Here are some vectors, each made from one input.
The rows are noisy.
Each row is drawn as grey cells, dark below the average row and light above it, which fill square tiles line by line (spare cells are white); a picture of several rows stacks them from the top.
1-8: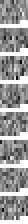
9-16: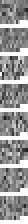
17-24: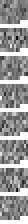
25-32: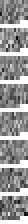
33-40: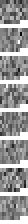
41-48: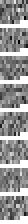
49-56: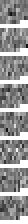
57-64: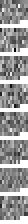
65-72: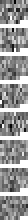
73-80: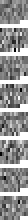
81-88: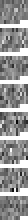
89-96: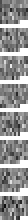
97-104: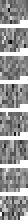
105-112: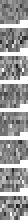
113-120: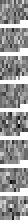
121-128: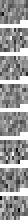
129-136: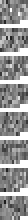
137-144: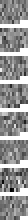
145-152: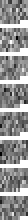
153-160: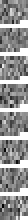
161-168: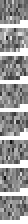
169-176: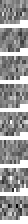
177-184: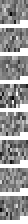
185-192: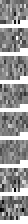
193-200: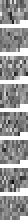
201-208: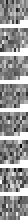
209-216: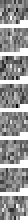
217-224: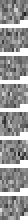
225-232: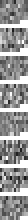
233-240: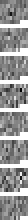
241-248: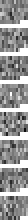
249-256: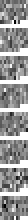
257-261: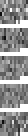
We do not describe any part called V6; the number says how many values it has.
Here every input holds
a node of a 9-node tree, together with either a point on a 10-point line, or a value of V6.
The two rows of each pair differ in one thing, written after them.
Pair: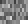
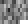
the node of the tree
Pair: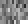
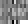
the value of V6
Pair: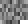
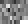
the node of the tree
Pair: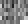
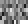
the node of the tree
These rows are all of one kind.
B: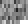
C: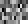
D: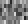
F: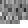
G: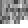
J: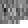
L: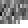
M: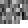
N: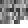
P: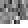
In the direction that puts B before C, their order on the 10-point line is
L, B, D, F, P, C, M, G, N, J.
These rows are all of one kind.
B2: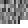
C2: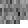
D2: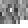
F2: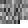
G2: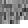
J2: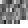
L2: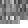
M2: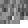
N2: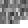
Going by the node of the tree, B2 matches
F2, G2 and N2.
